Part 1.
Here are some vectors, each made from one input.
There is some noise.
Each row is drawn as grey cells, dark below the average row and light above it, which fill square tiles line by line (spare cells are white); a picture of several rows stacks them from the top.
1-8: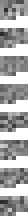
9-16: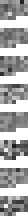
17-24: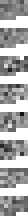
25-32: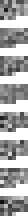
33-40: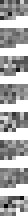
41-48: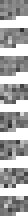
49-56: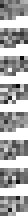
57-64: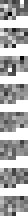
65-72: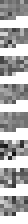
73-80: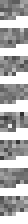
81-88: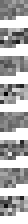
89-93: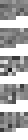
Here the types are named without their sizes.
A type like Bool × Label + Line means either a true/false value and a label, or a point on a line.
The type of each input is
Bool × Line × Line.
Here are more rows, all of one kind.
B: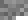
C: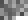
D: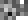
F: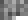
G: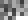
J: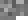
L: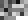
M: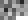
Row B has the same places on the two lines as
C and G.
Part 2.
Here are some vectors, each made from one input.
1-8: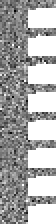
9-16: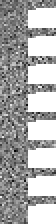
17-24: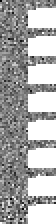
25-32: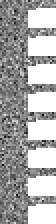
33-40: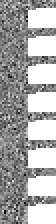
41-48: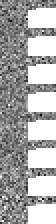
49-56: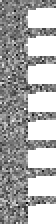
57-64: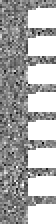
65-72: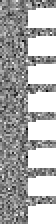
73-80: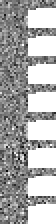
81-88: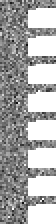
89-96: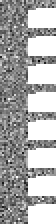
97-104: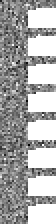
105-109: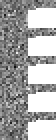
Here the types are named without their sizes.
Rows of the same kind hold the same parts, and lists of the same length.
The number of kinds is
2.
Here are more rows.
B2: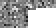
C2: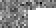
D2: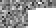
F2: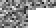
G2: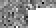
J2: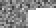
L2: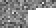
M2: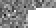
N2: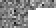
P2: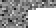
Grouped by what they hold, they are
B2, D2, F2, G2
C2, J2, L2, M2, N2, P2

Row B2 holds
a label.
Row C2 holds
a point on a circle.
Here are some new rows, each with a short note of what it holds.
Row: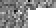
a point on a circle
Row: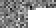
a point on a circle
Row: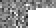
a label
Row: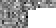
a label
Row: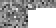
a label
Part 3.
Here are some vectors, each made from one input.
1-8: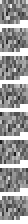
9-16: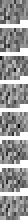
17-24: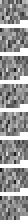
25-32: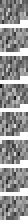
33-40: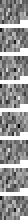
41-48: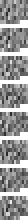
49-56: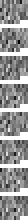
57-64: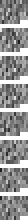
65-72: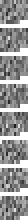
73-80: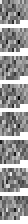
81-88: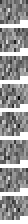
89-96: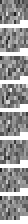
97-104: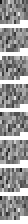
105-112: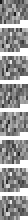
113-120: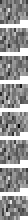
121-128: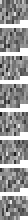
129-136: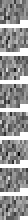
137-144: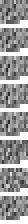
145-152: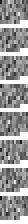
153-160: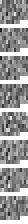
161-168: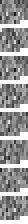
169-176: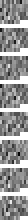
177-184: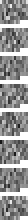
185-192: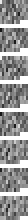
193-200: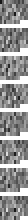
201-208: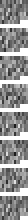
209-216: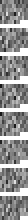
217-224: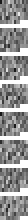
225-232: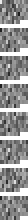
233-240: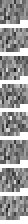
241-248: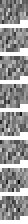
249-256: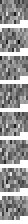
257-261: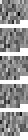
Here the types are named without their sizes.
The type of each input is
Bool × Circle.
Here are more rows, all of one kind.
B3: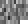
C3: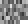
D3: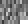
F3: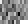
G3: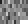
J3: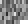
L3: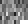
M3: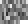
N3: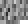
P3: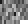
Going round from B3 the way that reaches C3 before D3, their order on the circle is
B3, M3, C3, P3, L3, N3, G3, J3, D3, F3.
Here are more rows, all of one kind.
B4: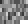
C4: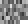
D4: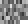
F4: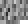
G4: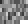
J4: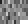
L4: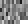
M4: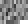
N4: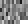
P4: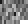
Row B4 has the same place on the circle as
C4, D4 and G4.
